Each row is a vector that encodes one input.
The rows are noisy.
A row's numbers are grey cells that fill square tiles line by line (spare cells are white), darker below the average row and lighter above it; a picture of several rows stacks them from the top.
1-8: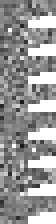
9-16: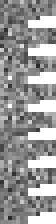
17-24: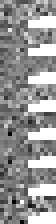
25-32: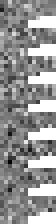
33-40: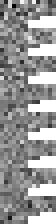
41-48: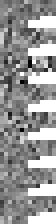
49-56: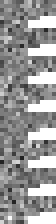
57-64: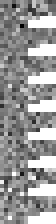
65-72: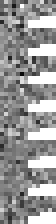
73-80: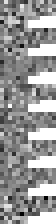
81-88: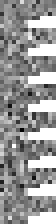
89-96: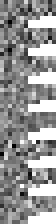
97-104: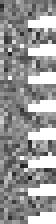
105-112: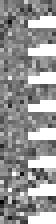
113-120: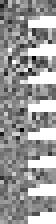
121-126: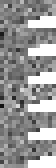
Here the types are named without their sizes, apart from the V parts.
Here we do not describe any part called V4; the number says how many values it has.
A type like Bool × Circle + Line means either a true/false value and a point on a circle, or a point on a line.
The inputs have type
List(Line) × V4.
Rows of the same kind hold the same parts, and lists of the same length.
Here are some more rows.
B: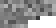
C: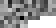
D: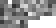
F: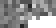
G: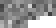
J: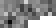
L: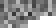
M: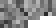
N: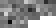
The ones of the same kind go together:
B, C, F, L
D, M
G
J, N

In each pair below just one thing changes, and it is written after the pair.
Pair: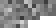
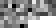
the value of V4
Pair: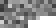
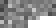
the place on the line in item 1 of the list
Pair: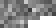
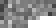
the value of V4
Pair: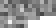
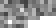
the place on the line in item 1 of the list
